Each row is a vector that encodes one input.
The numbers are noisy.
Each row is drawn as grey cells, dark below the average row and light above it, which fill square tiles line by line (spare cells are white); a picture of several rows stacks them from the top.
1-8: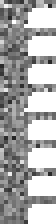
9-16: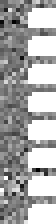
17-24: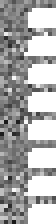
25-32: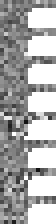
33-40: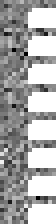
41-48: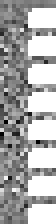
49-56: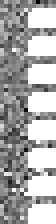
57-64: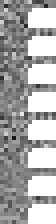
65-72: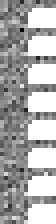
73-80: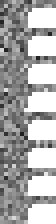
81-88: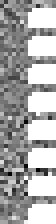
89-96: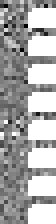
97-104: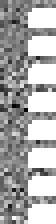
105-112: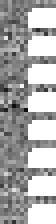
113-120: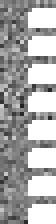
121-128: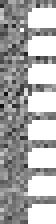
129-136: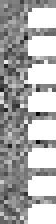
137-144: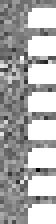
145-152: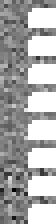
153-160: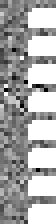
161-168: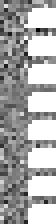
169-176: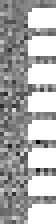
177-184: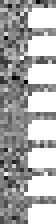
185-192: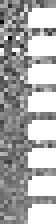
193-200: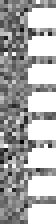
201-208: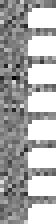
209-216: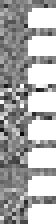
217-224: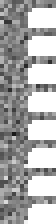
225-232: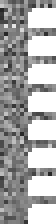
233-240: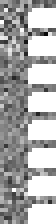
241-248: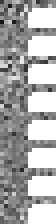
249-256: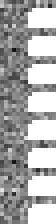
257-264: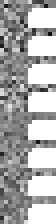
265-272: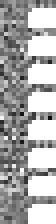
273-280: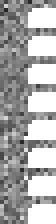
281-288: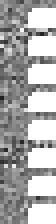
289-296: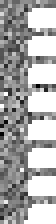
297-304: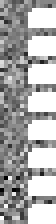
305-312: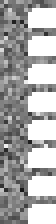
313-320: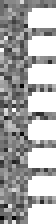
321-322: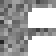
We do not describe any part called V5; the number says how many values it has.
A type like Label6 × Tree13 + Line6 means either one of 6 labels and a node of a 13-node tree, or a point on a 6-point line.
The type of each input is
List2(Bool × V5).
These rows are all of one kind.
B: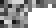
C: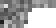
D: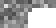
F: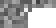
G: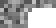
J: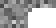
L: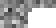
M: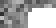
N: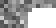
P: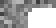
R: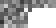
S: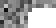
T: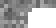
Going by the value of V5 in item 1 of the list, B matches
G, M and P.
